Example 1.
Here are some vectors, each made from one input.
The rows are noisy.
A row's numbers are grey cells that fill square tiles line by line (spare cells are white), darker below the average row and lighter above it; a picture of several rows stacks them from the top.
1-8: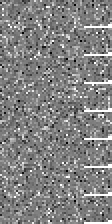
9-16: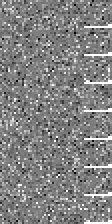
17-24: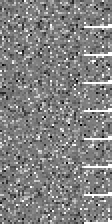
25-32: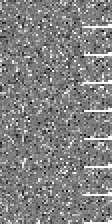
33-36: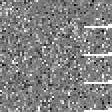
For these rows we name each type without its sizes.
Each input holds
a label and a true/false value.
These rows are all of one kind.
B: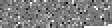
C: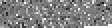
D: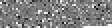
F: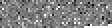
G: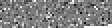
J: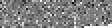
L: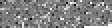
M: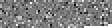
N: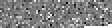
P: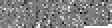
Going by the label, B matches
C, G, M and N.
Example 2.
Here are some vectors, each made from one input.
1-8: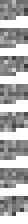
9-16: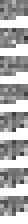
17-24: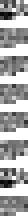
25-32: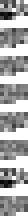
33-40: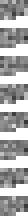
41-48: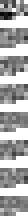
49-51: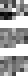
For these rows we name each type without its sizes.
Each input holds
a list of points on a line.
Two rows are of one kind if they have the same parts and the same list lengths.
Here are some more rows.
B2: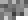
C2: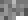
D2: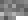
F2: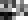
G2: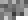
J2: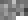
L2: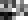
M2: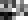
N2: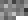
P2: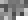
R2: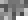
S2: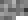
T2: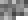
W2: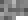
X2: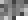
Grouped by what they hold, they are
B2, G2, P2, R2, T2, X2
C2, D2, J2, N2, S2, W2
F2, L2, M2

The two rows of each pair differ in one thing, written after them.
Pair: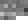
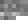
the place on the line in item 2 of the list
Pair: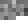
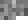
the place on the line in item 2 of the list
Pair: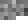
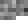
the place on the line in item 1 of the list
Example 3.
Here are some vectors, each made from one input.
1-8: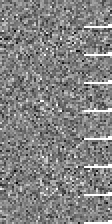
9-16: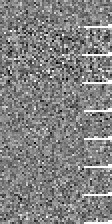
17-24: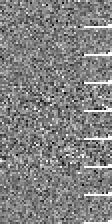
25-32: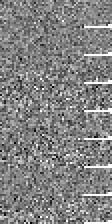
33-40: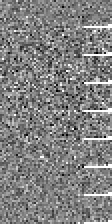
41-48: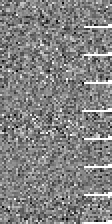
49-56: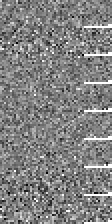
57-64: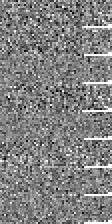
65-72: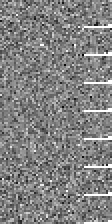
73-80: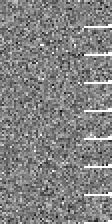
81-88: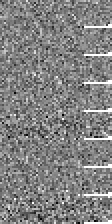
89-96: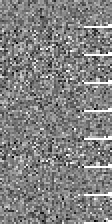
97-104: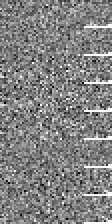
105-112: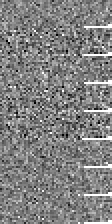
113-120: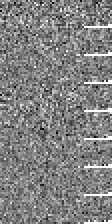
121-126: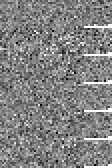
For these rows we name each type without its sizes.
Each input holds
a label and a point on a line.
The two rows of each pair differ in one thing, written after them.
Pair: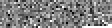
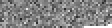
the place on the line
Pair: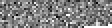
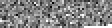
the label
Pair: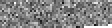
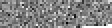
the label
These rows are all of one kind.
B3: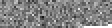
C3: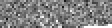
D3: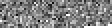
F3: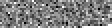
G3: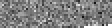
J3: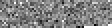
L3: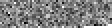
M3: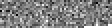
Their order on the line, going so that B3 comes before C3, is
F3, L3, J3, B3, G3, C3, M3, D3.
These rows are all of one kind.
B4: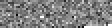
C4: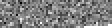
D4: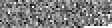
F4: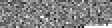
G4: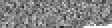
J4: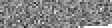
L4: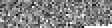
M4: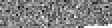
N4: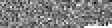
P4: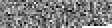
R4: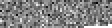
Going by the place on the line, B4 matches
C4, F4, M4 and N4.
